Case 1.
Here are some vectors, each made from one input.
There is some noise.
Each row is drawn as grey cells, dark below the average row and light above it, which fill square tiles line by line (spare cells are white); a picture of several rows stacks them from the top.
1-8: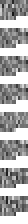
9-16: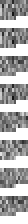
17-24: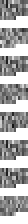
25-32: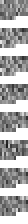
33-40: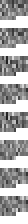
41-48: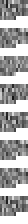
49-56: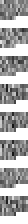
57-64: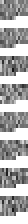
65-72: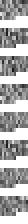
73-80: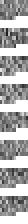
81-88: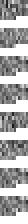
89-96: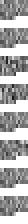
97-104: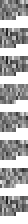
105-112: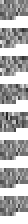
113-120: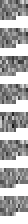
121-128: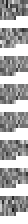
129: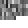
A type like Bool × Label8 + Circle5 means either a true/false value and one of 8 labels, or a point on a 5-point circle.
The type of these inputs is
Label6.
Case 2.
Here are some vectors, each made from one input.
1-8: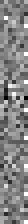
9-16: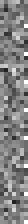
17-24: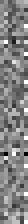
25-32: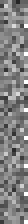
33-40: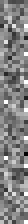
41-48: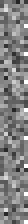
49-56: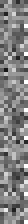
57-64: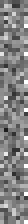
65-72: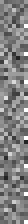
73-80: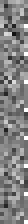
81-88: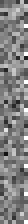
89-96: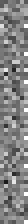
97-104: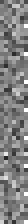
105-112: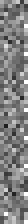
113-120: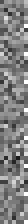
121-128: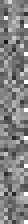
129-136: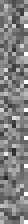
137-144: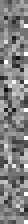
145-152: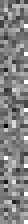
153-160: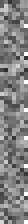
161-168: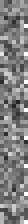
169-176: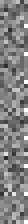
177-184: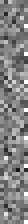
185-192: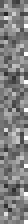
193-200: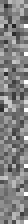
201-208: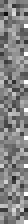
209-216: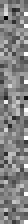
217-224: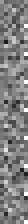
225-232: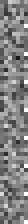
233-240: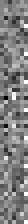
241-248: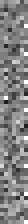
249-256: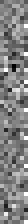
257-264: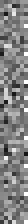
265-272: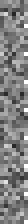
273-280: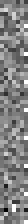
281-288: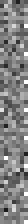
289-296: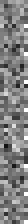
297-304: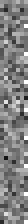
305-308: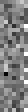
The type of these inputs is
Bool × Bool × Bool × Bool × Bool.
